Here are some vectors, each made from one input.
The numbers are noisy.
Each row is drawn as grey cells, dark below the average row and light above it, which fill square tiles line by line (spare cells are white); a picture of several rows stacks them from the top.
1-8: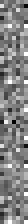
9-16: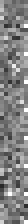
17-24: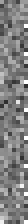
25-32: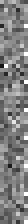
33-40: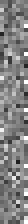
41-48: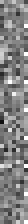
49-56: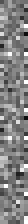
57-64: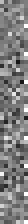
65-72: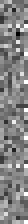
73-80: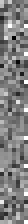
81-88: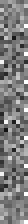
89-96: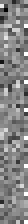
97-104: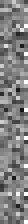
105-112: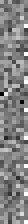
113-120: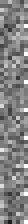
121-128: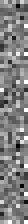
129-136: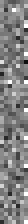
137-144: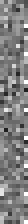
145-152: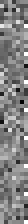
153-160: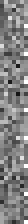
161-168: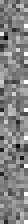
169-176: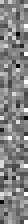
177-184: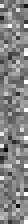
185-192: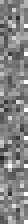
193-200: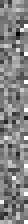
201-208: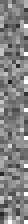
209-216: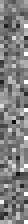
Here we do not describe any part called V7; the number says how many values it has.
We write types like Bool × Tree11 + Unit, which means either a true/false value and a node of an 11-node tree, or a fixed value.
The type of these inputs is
Line6 × Line8 + List3(Line9) × V7.
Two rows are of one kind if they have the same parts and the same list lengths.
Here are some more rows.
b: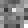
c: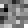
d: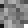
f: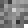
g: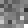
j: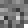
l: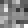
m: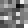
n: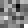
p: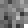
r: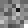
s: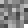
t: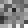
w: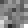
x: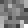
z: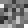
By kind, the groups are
b, w
c, t, z
d, g, j, l, r, s
f, p, x
m, n

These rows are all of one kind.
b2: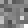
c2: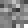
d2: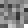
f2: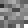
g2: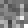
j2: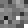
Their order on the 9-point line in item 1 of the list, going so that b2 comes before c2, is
b2, d2, g2, c2, j2, f2.
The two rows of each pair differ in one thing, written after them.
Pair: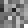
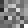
the place on the 8-point line
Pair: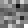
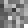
the place on the 6-point line
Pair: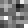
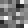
the place on the 6-point line
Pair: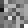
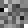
the place on the 6-point line
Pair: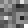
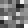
the place on the 6-point line
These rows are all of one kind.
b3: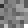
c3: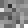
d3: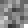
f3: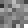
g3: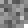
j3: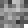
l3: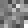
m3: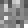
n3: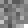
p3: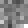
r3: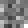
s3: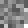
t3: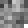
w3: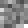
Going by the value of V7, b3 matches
g3, n3, p3 and s3.
